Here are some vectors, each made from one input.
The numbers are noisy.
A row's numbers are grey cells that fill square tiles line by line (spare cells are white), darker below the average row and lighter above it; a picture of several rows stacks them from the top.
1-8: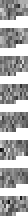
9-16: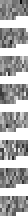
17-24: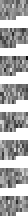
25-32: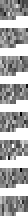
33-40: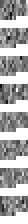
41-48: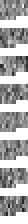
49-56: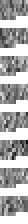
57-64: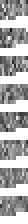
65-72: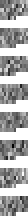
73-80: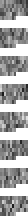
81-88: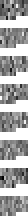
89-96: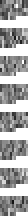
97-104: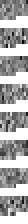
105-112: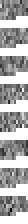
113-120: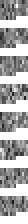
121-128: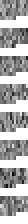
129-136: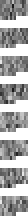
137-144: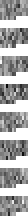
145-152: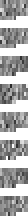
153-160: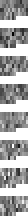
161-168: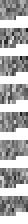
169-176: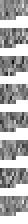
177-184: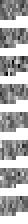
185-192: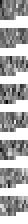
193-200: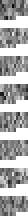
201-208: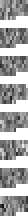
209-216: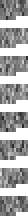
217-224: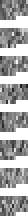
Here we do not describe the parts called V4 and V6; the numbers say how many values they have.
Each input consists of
either a point on a 7-point line and a value of V6, or a point on a 9-point line, or a true/false value and a value of V4.
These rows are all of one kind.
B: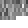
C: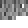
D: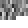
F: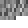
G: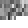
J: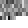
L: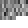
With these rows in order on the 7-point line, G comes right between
B and F.
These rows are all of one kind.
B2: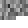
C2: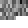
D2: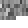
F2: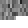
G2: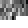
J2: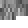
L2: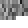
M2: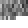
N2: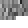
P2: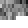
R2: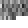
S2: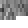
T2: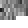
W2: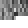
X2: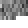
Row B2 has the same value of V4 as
F2, G2, J2 and W2.
